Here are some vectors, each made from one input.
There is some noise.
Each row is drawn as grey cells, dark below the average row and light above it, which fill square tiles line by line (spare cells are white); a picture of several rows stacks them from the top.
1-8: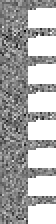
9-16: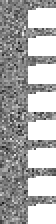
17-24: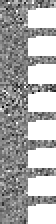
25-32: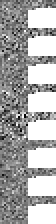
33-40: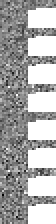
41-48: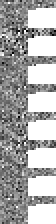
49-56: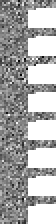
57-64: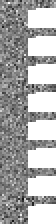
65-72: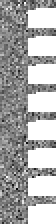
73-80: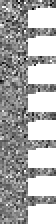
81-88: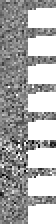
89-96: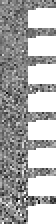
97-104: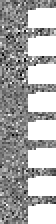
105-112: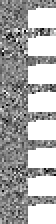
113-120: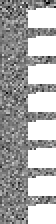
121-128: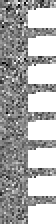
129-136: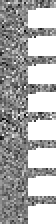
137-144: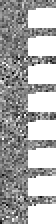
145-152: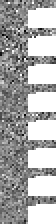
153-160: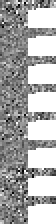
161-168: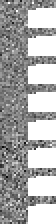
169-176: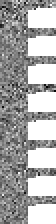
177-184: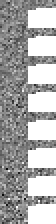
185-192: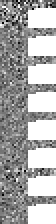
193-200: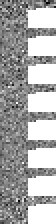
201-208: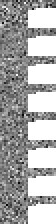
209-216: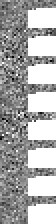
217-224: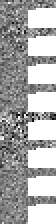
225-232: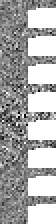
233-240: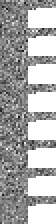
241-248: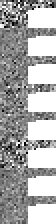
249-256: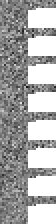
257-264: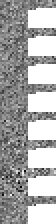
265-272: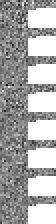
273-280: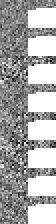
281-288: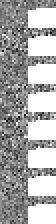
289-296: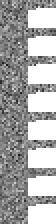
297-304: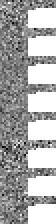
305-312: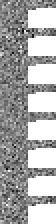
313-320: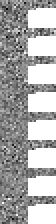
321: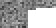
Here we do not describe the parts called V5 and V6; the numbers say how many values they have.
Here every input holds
either a point on a 10-point line and a value of V5, or two values of V6, or a list of up to two points on an 11-point line.
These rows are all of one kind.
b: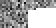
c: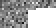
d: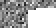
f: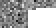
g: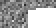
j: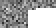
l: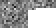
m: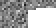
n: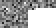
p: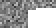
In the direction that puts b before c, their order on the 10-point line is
b, f, j, n, p, l, m, g, c, d.
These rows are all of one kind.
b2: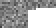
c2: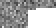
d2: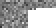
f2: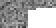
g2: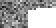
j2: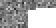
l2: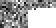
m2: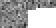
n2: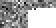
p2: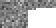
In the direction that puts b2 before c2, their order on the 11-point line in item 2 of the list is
d2, f2, p2, m2, g2, b2, j2, l2, c2, n2.
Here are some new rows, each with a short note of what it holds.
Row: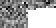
the empty list
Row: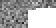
a point on a 10-point line and a value of V5
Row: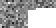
two values of V6
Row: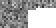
a list of one item
